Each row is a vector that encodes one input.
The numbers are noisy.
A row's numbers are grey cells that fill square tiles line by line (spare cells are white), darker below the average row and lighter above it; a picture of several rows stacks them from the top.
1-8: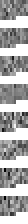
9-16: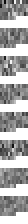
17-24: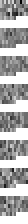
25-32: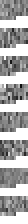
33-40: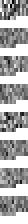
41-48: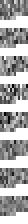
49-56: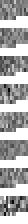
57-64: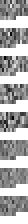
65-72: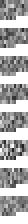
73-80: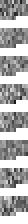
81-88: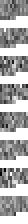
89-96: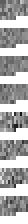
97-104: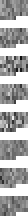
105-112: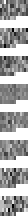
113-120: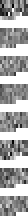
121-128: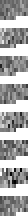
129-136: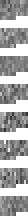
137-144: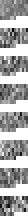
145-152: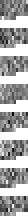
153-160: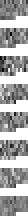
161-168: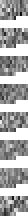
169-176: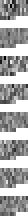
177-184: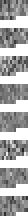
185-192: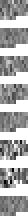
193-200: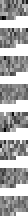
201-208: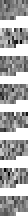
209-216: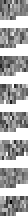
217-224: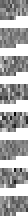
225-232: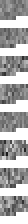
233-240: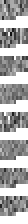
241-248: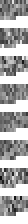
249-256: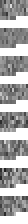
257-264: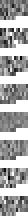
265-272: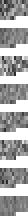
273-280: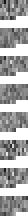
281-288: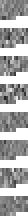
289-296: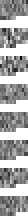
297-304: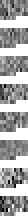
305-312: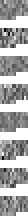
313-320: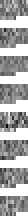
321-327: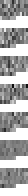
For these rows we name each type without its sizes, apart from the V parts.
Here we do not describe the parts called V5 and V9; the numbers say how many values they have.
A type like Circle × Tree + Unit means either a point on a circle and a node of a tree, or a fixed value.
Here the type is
(Bool × Bool × Bool + V9) × Tree + V5.
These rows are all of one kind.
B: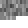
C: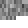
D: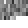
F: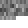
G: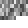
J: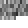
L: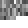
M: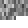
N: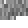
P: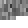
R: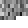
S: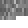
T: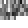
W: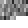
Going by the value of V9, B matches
F, P, R and S.
